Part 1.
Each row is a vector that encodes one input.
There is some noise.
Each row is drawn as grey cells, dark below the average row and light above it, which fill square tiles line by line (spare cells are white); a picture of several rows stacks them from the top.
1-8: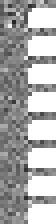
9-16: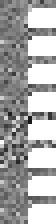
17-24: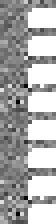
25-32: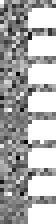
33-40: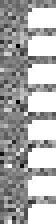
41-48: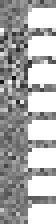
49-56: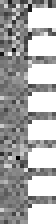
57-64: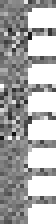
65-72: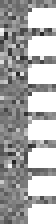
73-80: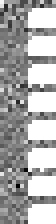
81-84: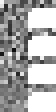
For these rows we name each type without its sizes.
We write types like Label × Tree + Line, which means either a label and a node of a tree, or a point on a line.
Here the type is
Bool × Bool × Bool + Line.
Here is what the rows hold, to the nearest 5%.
About 40% of them hold a point on a line. The rest hold three true/false values.
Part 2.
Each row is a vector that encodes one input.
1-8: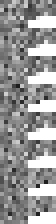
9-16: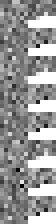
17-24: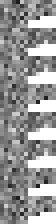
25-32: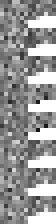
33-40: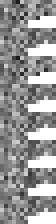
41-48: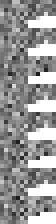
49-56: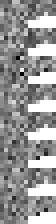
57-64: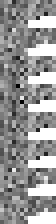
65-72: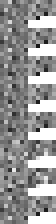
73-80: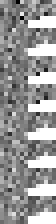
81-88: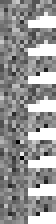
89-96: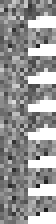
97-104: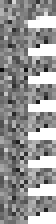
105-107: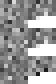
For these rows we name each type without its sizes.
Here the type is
Bool × Line.
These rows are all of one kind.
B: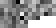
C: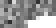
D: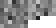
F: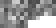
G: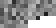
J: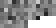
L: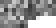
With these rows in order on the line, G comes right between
C and J.
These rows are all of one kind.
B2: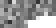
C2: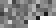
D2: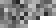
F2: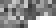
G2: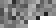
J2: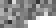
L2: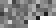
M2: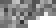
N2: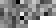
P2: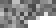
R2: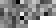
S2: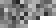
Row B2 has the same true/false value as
F2, J2, M2 and P2.
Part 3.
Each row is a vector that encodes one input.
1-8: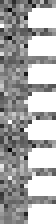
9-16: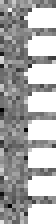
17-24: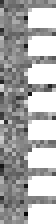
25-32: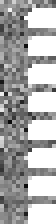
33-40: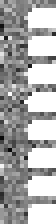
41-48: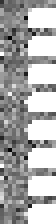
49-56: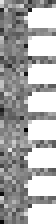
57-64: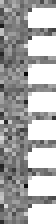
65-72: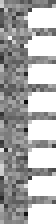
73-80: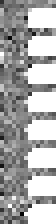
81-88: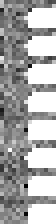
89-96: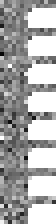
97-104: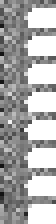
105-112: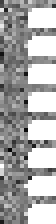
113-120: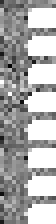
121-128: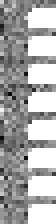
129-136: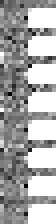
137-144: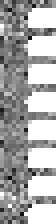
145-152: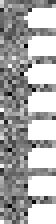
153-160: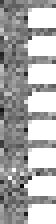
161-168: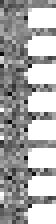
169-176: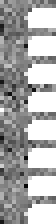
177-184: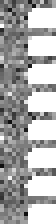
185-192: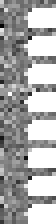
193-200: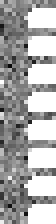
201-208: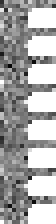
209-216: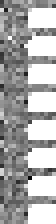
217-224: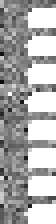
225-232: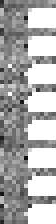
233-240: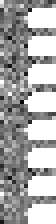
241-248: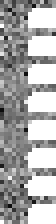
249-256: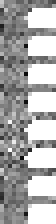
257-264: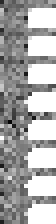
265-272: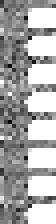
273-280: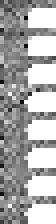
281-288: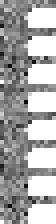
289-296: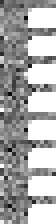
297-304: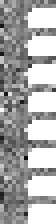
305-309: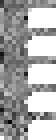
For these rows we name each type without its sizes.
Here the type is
Bool × Line.
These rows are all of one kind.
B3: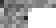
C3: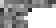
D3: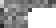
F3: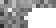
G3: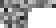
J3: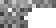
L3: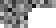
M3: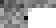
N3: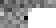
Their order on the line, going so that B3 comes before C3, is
G3, J3, F3, B3, M3, N3, D3, C3, L3.
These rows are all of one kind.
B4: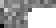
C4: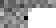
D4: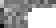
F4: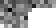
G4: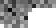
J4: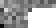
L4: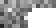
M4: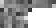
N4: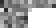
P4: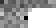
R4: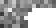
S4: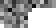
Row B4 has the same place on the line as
C4, D4, J4 and P4.
